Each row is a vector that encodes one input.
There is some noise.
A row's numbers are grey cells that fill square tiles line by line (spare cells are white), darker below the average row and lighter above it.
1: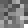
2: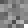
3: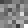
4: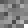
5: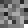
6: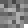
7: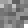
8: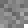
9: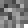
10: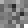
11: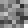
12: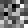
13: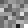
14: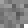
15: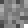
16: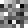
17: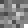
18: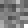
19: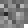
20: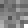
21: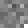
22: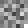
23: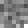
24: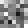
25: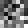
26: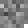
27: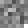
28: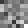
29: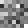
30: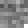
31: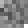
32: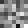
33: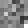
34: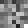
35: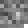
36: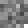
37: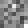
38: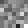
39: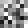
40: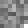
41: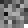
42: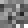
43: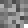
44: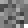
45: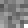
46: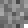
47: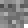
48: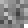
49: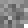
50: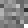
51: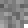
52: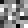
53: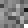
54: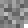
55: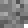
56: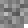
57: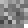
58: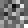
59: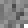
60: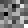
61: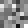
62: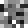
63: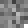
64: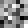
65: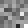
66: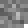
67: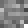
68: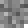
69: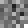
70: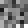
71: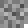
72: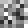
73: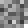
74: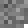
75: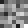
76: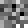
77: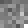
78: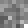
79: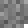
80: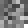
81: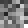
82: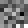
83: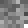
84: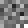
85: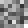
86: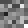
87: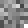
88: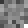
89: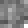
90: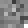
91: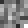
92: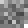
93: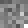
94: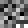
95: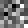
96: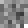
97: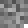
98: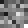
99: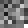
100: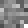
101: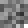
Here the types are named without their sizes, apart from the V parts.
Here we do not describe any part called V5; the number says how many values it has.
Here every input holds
either a node of a tree, or three true/false values, or a value of V5.
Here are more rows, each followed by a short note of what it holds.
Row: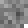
three true/false values
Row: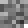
a node of a tree
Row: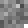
a node of a tree
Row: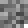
a node of a tree
